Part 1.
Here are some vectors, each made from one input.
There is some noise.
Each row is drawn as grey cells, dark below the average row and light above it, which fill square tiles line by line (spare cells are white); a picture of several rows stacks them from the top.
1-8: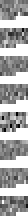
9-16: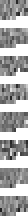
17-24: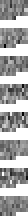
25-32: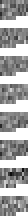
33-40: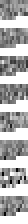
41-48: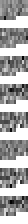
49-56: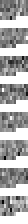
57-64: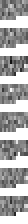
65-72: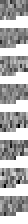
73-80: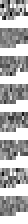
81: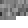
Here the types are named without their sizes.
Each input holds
either a fixed value, or a node of a tree.
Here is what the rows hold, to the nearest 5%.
About 10% of them hold a fixed value. The rest hold a node of a tree.
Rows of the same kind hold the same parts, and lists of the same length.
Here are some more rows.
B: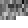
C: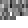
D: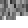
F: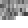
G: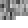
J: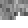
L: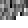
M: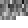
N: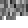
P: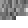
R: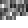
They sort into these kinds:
B, M
C, D, F, G, J, L, N, P, R

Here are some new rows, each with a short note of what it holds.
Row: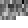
a fixed value
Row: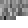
a node of a tree
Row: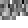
a fixed value
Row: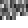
a node of a tree
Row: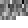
a fixed value
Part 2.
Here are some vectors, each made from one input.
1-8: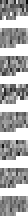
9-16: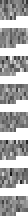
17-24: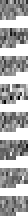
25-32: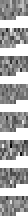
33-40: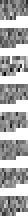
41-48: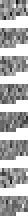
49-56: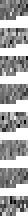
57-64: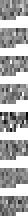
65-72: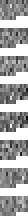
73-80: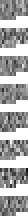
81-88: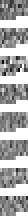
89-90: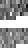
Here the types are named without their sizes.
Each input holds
a node of a tree.
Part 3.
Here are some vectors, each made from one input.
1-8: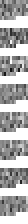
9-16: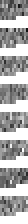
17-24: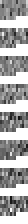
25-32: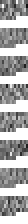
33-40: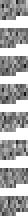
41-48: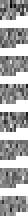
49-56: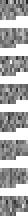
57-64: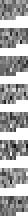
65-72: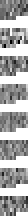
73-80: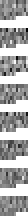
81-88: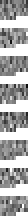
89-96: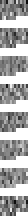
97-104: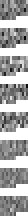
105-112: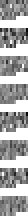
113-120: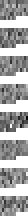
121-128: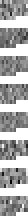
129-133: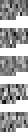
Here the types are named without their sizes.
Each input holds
a node of a tree.
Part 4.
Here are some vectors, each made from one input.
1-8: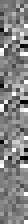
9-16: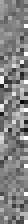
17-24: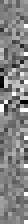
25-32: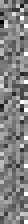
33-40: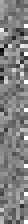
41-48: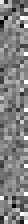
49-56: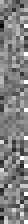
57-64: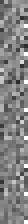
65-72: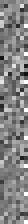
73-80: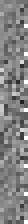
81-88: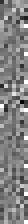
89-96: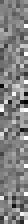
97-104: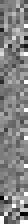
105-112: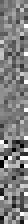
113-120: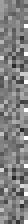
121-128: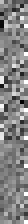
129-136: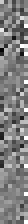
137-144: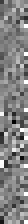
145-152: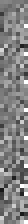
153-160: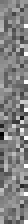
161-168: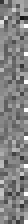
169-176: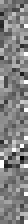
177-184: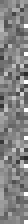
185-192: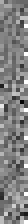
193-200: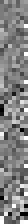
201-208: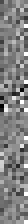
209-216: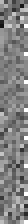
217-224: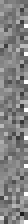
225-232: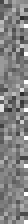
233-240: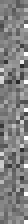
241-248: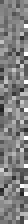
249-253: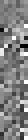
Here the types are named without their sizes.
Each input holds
a point on a line.
